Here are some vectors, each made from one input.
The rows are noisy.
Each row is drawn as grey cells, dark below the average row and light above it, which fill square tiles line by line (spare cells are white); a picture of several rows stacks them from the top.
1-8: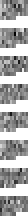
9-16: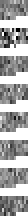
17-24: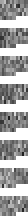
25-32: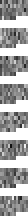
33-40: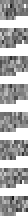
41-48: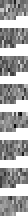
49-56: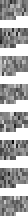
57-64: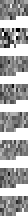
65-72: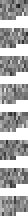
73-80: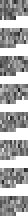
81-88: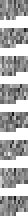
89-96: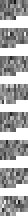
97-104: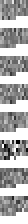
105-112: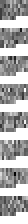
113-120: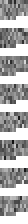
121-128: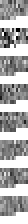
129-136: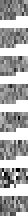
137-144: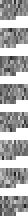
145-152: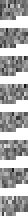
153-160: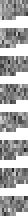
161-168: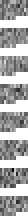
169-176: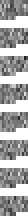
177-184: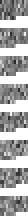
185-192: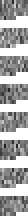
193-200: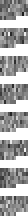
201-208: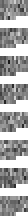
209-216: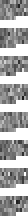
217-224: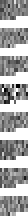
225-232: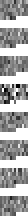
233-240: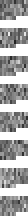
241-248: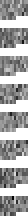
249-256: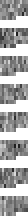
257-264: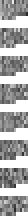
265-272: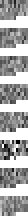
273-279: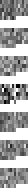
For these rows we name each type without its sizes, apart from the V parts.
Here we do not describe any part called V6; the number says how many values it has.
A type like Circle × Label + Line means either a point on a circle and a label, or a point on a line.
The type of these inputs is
List(Label × V6).
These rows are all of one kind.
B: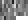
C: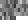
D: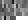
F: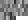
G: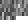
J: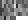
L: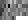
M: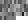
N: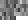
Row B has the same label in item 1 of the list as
D and J.
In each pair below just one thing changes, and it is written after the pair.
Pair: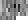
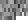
the label in item 1 of the list
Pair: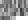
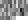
the value of V6 in item 2 of the list
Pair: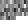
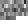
the label in item 2 of the list
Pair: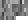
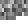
the label in item 1 of the list
